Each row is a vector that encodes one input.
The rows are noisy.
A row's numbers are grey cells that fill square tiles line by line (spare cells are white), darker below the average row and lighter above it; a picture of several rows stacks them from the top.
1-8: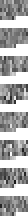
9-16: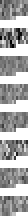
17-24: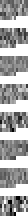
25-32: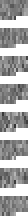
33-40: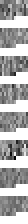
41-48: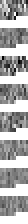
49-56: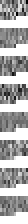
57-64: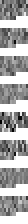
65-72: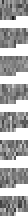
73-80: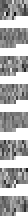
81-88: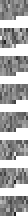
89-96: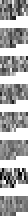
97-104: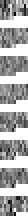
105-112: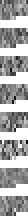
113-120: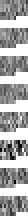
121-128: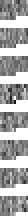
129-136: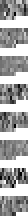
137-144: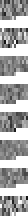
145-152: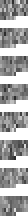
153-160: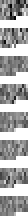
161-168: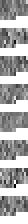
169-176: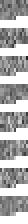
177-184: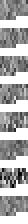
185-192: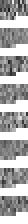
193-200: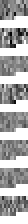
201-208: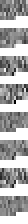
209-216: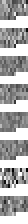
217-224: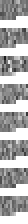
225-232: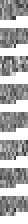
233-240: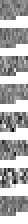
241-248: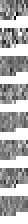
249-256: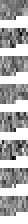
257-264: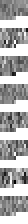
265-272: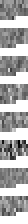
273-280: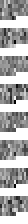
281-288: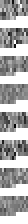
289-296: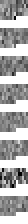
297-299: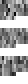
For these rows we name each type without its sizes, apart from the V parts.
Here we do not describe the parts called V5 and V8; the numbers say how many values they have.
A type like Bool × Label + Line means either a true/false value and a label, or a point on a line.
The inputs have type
(Bool × V8 + V5) × Circle.
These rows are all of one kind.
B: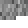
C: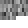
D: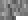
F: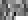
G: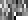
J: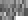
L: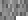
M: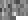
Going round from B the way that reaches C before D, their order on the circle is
B, L, F, C, J, D, M, G.
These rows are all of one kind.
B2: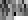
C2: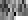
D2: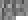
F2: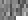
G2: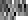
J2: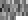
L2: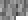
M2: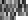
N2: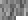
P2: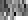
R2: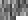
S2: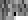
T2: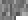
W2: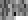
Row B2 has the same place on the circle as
M2, S2 and W2.
